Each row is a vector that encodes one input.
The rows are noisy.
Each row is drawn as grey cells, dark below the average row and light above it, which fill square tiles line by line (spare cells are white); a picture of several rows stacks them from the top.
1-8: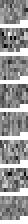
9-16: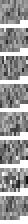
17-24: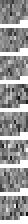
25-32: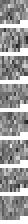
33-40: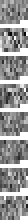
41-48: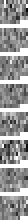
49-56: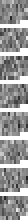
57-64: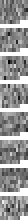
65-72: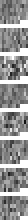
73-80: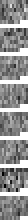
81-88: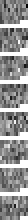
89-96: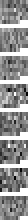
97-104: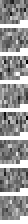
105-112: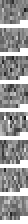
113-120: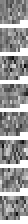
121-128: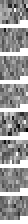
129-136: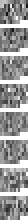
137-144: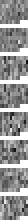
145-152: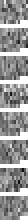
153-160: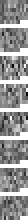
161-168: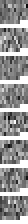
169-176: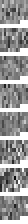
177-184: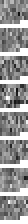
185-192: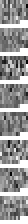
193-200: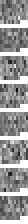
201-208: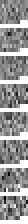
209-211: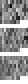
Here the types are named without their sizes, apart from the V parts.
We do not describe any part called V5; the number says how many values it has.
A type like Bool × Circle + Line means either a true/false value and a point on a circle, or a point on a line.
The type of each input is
Bool × (Tree + Unit) + Line × V5.
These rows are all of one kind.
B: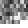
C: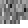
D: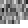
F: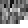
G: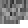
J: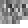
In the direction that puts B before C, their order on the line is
D, B, C, G, J, F.
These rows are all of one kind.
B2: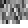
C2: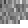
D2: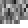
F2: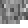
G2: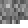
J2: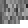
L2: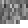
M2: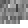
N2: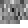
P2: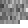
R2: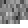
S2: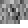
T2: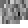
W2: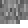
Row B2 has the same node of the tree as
C2, F2 and P2.
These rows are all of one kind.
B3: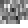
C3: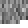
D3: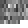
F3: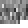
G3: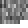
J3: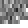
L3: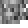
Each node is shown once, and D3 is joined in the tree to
C3 and F3.
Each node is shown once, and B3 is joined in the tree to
C3 and J3.
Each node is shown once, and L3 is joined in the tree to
C3 and G3.
